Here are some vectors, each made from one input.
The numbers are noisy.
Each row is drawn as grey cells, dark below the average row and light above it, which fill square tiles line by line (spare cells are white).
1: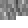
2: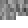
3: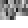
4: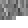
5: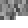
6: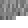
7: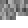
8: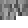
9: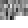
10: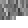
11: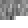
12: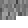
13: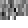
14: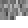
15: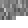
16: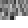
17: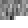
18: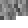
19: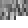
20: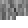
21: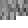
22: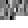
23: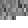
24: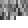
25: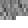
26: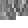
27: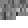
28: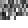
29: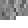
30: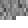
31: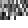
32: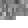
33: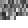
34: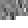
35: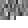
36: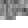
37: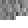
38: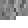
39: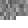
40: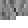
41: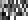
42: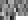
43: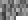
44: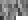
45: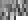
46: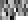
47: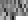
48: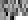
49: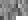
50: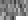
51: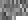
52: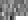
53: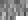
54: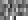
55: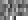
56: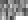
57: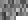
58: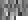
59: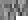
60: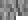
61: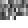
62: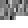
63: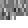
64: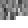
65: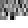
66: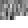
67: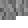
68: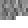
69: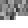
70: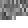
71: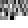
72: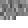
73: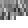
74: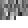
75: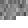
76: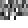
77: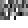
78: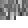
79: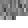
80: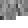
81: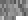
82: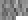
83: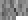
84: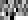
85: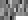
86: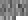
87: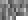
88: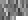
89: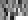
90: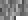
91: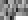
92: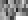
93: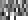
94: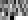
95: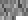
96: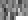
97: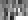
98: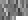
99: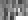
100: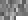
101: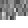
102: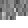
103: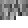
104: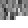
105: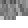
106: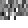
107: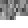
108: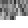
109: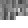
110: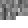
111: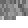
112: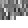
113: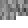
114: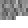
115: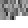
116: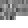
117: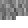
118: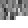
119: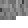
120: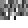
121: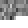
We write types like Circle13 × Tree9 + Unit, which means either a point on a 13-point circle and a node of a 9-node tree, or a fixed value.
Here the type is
(Bool × Bool × Bool × Bool + Unit) × Line4.
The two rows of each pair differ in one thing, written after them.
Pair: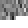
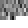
one of the four true/false values
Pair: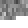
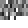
the place on the 4-point line
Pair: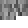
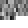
one of the four true/false values
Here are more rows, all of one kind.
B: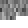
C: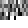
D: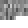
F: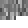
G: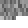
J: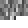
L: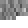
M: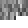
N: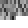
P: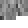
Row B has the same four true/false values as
F, J and M.
